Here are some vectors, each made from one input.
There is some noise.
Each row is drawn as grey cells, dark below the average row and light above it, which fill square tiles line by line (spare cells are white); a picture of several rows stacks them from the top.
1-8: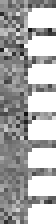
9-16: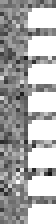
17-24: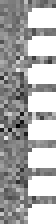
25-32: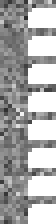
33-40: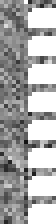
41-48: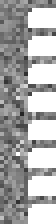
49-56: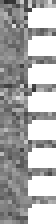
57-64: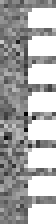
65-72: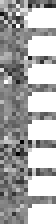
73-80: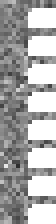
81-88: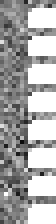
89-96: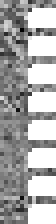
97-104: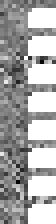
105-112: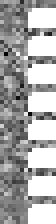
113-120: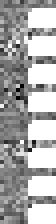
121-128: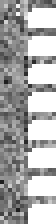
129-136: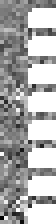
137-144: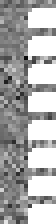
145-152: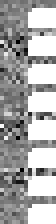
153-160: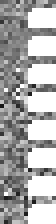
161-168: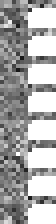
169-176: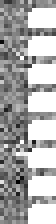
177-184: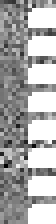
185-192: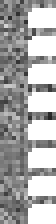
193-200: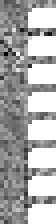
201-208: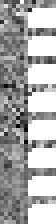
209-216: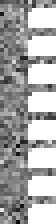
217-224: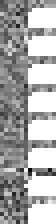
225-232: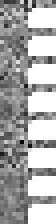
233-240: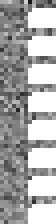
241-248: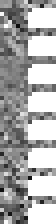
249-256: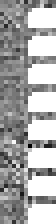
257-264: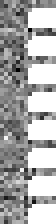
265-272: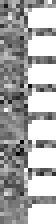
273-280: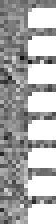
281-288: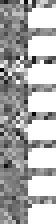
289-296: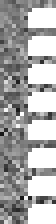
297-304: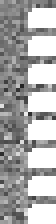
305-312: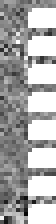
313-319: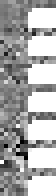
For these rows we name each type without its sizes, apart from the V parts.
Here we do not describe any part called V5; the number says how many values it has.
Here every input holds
a list of items, each a true/false value and a value of V5.
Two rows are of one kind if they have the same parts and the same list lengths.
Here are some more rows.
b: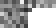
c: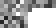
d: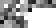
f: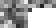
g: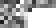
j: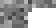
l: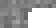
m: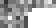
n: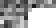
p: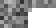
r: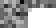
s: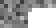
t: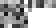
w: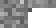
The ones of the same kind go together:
b, c, j, l, p, r, w
d, f, g, n, s
m, t

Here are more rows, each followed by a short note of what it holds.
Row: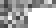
the empty list
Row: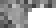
a list of one item
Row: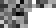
a list of two items
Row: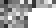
the empty list
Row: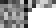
a list of one item
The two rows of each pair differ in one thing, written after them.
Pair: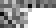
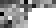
the true/false value in item 1 of the list
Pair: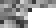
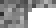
the true/false value in item 1 of the list
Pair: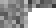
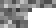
the value of V5 in item 1 of the list
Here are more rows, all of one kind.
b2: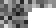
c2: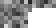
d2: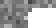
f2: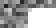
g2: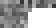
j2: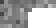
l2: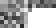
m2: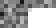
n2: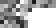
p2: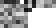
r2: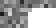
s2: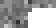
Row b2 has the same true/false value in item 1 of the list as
f2, l2 and n2.
